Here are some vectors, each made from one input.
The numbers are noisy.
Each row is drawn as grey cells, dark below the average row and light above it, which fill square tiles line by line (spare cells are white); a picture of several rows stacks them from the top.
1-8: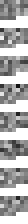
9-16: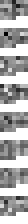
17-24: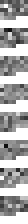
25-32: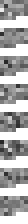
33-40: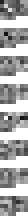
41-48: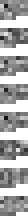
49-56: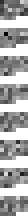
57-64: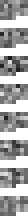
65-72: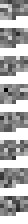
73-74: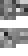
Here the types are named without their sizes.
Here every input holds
either a point on a line, or three true/false values.
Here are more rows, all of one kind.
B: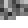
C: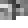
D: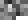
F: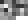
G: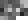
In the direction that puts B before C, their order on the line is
G, B, F, C, D.
